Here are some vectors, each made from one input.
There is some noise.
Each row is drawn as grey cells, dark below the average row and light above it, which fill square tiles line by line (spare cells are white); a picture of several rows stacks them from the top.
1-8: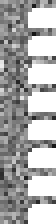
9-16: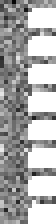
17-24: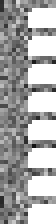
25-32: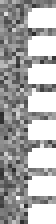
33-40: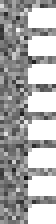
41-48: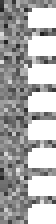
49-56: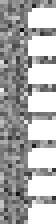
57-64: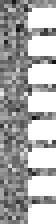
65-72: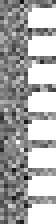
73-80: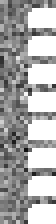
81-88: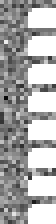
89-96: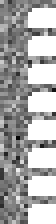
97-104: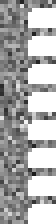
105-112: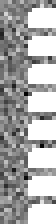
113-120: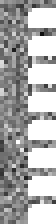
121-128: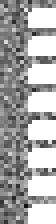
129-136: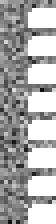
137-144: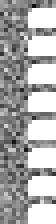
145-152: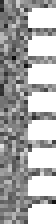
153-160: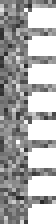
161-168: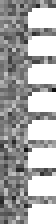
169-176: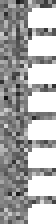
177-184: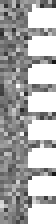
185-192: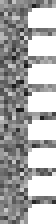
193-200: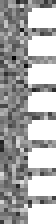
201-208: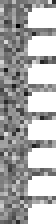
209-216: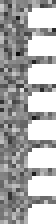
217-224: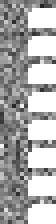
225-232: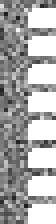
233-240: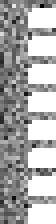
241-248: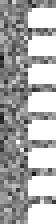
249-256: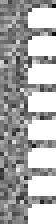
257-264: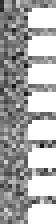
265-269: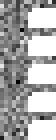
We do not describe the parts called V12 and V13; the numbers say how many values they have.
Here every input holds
either one of 8 labels, a true/false value and a value of V12, or a point on a 9-point line, or a value of V13.
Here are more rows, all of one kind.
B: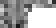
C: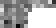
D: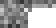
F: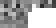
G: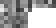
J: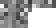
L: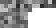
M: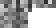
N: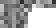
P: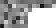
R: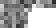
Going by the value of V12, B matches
C, N and R.
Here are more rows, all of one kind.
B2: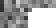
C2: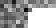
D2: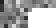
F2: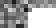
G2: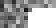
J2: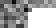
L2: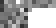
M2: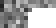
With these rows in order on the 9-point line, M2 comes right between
B2 and G2.
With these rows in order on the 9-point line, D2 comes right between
B2 and L2.
